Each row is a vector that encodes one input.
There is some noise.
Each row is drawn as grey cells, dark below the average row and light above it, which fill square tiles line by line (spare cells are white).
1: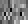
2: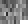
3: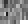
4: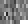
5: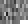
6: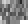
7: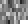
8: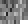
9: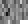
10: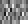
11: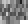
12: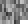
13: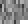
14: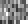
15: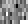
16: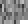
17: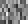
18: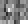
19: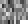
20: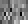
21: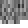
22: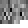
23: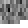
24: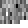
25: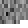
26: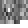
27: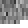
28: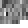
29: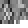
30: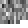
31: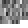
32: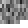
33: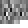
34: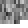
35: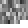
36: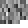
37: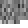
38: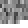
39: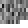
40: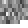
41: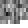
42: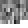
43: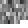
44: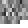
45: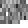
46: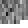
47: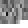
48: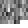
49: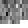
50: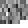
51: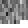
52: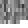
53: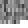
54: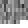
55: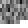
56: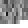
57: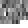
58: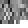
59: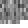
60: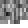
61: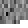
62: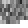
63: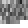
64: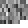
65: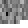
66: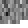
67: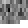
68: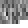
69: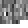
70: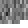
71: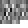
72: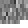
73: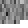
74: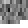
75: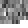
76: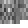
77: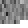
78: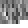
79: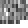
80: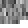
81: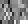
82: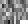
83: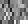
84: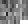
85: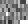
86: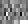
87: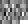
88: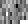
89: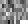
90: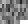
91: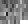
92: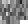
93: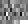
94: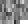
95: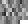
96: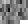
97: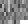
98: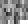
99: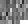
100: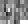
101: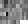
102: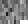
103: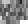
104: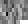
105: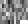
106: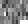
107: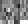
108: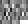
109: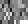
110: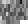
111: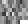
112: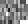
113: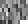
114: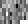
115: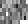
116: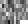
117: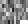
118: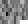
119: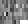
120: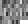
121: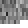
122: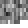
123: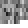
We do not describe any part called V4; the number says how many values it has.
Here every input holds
a point on a 5-point line, together with either one of 6 labels and a true/false value, or a value of V4.
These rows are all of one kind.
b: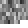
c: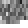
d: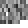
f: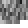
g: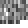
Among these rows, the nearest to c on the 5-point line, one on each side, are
d and f.
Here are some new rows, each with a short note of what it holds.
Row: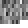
one of 6 labels, a point on a 5-point line and a true/false value
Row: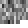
a point on a 5-point line and a value of V4
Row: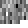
a point on a 5-point line and a value of V4
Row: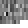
one of 6 labels, a point on a 5-point line and a true/false value
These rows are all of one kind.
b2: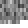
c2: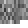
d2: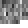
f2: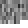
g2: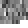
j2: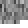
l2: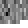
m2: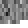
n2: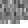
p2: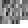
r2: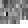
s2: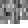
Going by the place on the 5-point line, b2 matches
c2, f2, j2 and n2.
